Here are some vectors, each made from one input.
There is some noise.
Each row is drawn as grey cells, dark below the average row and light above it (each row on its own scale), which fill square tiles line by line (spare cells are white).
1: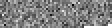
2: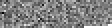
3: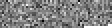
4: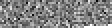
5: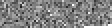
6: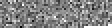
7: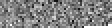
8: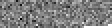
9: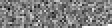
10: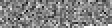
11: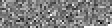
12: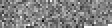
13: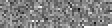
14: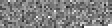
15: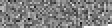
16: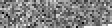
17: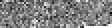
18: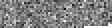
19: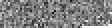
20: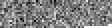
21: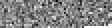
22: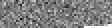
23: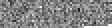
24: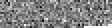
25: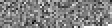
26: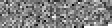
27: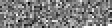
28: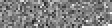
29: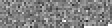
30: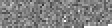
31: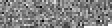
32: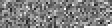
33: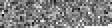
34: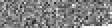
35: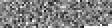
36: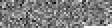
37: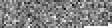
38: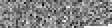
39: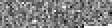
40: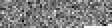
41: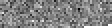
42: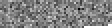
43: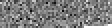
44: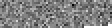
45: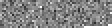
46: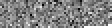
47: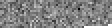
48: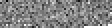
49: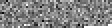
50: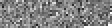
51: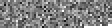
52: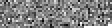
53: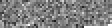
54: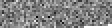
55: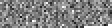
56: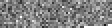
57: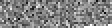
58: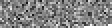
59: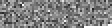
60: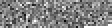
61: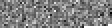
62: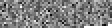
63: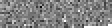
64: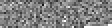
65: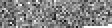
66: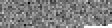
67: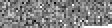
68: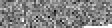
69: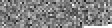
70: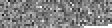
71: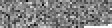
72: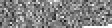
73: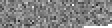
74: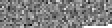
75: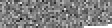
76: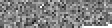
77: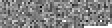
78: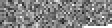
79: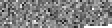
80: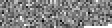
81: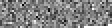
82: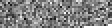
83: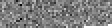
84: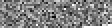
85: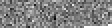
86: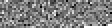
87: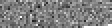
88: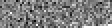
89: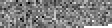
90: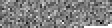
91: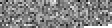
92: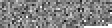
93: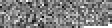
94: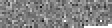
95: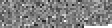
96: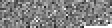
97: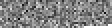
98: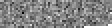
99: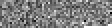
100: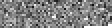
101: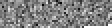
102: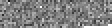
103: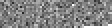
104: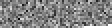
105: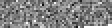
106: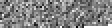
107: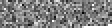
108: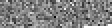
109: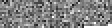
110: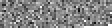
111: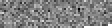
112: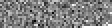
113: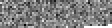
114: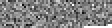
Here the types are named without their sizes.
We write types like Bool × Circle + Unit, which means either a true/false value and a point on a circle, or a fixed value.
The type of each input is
List(Line).
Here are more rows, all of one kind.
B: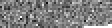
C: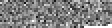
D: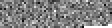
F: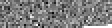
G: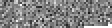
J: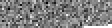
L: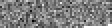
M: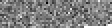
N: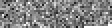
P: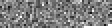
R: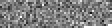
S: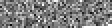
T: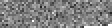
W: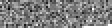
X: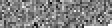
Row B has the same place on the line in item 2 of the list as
C, J, M and R.
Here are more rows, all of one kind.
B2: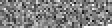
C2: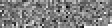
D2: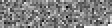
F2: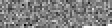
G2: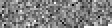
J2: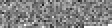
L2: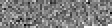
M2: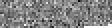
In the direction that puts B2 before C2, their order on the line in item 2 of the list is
D2, L2, F2, J2, M2, B2, G2, C2.
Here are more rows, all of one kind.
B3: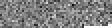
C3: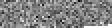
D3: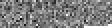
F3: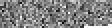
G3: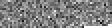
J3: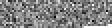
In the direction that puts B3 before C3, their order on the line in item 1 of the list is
D3, J3, G3, F3, B3, C3.
